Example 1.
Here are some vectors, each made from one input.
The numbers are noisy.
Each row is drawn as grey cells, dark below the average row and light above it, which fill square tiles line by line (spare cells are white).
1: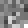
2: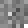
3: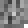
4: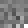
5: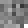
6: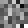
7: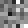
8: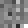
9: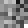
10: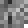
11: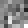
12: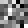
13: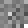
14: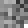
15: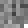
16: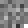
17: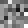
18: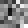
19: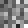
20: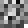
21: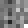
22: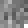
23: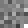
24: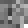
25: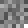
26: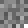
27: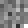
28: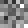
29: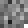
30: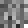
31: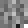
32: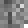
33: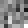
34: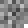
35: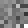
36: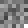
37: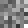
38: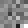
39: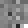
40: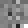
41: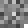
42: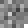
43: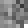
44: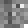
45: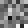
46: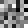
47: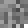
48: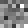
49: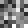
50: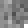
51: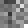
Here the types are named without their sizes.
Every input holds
a node of a tree and a true/false value.
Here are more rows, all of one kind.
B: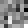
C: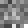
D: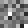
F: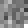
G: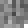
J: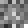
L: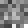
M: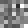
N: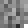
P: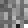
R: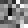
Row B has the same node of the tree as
C, J and L.
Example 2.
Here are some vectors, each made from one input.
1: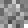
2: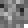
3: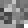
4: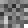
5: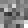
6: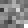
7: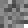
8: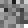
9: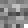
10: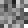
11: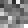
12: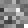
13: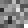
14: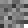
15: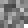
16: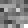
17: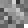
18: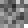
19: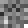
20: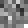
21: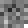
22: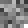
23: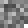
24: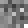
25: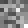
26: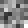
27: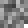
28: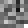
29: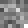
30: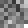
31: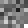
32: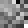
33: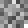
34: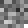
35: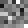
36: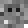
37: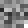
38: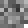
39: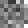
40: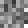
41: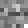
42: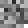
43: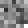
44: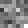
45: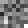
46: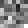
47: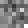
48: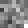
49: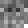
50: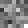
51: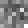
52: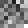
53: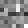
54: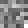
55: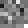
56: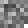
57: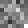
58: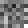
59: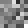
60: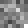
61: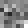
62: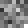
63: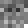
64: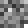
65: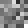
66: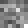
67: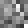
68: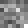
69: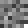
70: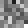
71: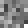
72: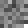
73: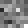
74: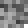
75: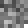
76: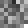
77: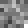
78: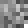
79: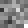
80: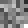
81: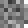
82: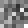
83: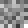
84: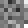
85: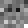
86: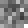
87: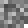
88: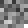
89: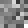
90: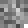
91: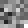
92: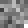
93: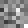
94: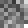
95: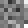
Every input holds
either a node of a 10-node tree, or a node of a 13-node tree.
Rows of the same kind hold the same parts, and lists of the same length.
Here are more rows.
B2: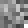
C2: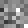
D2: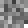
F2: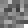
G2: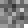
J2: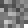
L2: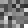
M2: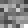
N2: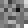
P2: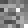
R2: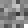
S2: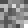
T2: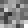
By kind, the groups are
B2, C2, M2, P2, R2, S2, T2
D2, F2, G2, J2, L2, N2

